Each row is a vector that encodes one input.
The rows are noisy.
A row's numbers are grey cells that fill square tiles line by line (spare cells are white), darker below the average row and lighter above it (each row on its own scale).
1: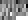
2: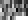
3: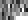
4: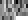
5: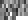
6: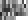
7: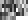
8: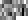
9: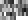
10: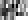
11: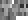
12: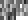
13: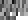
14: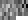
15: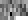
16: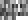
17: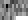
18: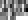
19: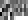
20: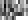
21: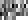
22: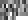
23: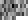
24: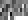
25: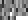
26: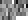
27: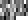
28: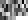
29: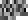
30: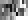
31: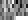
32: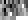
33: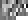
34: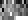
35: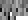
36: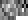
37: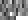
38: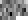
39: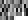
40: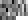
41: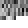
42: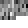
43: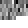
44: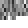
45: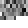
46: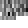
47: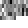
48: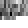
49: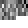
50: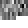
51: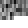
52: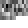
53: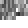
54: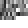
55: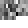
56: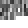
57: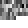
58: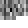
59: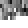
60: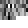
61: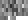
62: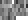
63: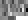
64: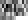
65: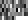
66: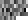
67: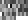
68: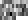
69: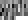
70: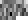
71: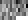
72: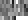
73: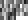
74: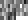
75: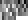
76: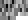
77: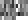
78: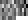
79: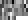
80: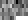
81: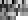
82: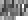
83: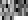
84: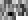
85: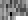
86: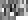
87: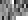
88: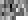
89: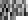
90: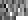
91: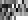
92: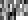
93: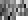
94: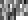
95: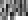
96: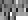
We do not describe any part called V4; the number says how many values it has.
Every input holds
either a fixed value, or one of 5 labels, a node of a 9-node tree and a value of V4.
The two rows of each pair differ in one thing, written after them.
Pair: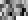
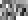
the value of V4
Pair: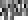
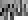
the value of V4
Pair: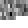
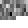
the label
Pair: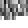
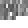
the label
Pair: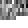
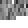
the value of V4
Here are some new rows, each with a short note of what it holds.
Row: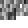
a fixed value
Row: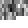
one of 5 labels, a node of a 9-node tree and a value of V4
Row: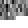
one of 5 labels, a node of a 9-node tree and a value of V4
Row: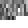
one of 5 labels, a node of a 9-node tree and a value of V4
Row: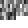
a fixed value
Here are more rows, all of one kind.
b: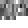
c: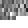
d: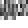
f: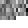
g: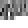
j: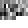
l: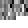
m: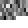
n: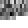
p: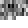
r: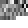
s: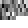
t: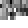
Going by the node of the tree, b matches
c, f, l and s.
